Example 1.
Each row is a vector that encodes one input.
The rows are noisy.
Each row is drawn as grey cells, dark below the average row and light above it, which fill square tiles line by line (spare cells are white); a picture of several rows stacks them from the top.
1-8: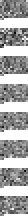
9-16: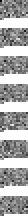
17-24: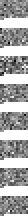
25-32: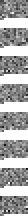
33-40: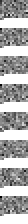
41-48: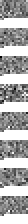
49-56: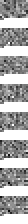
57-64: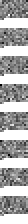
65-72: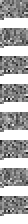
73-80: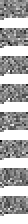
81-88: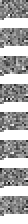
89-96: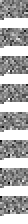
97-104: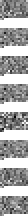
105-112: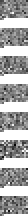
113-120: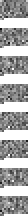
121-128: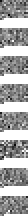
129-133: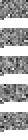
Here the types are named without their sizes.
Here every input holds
either a point on a circle and a true/false value, or a fixed value.
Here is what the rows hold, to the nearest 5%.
About 95% of them hold a point on a circle and a true/false value. The rest hold a fixed value.
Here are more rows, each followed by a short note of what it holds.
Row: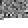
a point on a circle and a true/false value
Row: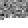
a point on a circle and a true/false value
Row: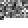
a fixed value
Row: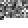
a fixed value
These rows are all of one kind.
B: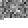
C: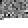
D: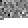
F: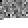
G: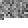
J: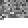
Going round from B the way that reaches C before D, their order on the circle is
B, C, F, D, G, J.
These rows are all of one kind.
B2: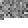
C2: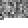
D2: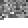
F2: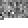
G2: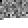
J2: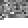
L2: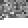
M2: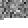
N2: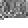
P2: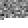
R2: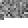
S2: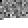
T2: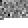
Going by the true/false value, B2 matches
M2, N2, P2 and R2.
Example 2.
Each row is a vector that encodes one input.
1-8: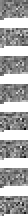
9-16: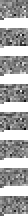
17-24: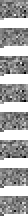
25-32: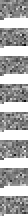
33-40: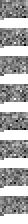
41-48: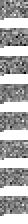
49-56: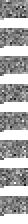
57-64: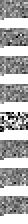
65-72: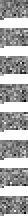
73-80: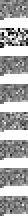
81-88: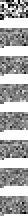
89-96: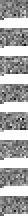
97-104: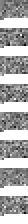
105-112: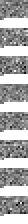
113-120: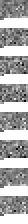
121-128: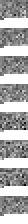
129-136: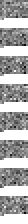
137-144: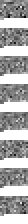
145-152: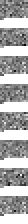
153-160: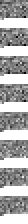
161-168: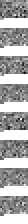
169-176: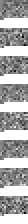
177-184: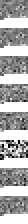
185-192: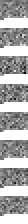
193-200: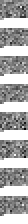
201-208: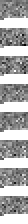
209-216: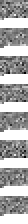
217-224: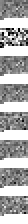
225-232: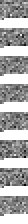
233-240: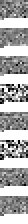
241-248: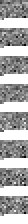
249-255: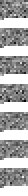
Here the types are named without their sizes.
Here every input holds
a list of items, each a point on each of two lines.
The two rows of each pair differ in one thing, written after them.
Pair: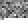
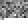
the place on one of the two lines in item 2 of the list
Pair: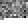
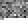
the place on one of the two lines in item 2 of the list
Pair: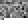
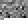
the place on one of the two lines in item 1 of the list
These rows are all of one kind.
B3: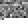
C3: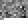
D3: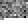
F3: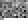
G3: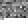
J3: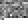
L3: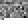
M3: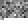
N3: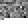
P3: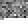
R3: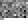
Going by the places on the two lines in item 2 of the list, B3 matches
D3, F3, J3 and R3.
